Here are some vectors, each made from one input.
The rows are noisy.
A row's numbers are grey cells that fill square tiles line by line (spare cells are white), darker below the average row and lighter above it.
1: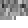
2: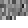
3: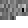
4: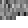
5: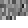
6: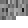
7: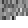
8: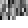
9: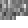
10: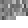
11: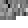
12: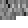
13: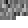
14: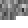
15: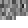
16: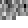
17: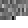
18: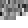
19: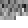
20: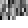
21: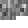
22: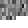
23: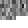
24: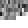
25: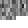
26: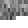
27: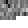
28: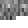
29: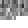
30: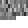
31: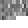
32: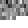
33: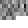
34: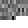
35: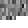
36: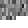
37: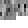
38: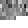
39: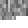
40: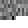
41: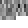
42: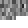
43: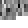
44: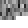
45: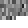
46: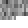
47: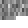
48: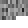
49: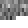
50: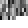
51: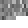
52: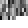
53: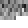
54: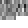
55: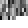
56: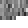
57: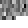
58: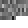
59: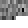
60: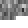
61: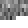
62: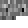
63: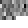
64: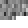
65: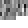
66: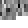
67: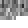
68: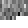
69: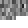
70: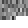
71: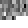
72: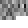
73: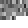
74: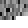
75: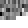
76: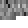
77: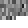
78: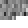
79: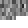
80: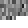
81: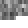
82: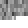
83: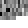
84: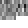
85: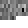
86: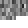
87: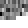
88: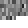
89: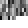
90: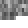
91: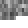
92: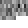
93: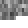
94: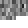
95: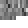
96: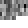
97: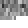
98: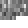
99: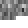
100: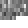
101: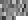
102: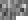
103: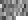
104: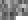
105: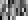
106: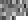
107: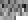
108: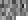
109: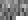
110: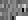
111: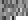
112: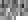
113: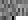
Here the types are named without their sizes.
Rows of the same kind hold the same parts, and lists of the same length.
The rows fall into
4 kinds.
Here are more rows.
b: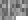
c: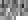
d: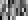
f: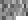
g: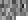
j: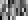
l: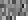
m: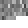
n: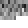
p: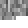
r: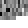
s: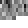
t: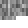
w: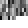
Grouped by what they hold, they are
b, f, m, p, r, t
c, g, l, n
d, j, w
s

